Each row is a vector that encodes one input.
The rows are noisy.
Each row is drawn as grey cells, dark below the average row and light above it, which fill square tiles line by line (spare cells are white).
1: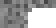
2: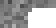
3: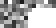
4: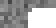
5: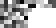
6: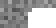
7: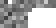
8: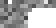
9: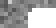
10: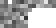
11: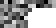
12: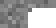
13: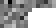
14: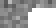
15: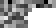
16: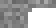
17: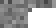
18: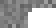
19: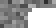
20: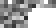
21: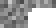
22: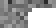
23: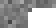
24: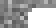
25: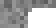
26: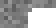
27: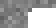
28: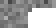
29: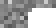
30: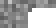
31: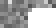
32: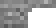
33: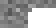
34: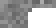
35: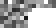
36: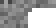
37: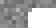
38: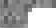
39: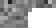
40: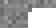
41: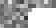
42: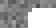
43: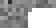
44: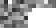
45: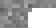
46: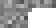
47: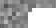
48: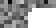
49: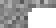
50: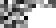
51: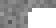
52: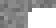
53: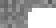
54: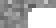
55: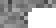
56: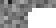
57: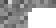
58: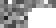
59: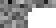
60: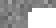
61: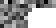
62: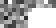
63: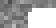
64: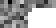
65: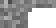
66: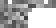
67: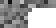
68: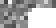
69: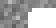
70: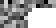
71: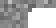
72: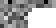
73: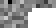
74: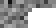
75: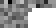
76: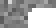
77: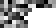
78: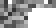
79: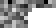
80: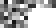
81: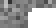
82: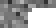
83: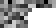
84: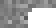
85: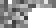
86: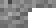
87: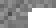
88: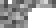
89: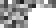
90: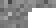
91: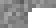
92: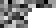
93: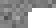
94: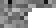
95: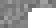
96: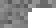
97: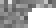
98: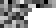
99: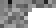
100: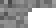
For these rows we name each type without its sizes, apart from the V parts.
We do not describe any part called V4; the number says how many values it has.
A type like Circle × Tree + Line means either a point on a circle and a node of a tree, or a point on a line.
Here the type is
(Bool × Circle + Line) × V4 × V4 × V4.
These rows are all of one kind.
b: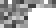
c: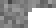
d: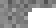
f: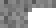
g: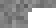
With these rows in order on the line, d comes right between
b and g.
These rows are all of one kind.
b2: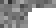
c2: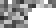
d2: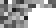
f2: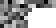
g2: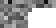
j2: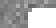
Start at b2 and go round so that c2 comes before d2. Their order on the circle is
b2, c2, g2, f2, d2, j2.
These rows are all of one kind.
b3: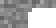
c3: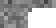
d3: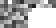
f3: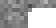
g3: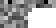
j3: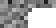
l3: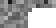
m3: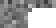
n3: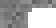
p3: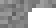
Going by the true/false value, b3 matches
c3, g3 and n3.
